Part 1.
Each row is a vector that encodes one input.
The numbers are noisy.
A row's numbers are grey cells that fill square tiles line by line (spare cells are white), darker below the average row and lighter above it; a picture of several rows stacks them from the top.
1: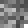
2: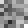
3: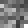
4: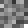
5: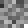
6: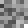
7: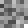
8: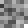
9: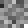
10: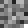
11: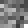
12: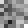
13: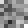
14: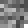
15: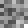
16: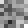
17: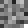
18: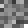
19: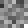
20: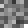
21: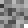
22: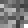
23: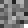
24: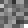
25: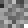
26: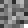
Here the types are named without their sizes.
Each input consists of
a point on a line.
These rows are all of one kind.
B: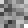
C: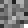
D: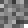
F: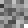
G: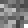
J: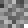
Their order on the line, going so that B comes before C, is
B, F, J, G, D, C.
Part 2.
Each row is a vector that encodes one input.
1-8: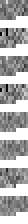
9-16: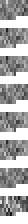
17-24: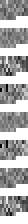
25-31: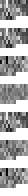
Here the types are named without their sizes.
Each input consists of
a point on a line.
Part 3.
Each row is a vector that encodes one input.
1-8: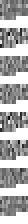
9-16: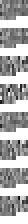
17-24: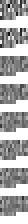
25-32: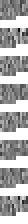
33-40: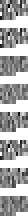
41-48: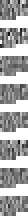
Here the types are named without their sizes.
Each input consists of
a point on a line.
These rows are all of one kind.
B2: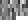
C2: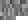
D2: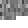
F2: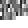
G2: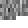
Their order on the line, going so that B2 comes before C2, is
B2, G2, D2, C2, F2.
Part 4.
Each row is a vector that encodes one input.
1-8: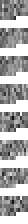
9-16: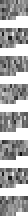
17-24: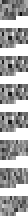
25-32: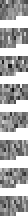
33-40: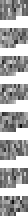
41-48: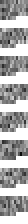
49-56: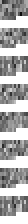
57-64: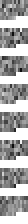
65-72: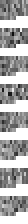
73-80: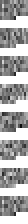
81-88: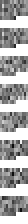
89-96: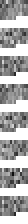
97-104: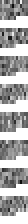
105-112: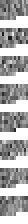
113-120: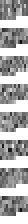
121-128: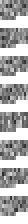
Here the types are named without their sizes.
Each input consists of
a node of a tree.
